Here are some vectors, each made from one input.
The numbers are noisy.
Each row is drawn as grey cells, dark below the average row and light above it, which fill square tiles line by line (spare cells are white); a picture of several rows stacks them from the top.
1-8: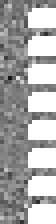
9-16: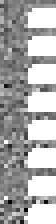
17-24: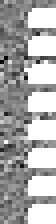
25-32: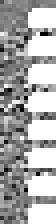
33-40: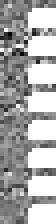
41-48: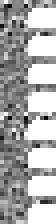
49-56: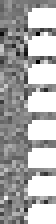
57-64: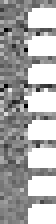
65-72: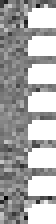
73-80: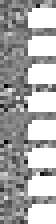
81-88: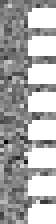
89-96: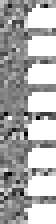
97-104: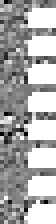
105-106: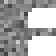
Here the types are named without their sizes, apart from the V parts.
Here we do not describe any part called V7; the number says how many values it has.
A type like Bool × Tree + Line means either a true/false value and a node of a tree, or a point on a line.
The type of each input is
Bool × Bool × Bool + (Circle + Unit) × V7.
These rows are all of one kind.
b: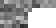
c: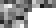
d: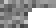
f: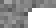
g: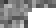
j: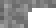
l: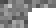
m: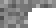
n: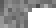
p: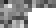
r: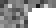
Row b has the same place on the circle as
d, l and m.
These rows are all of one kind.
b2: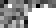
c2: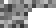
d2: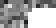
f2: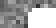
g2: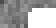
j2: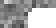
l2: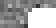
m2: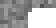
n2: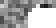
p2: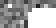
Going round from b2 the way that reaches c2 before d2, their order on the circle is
b2, m2, l2, p2, j2, c2, d2, g2, f2, n2.
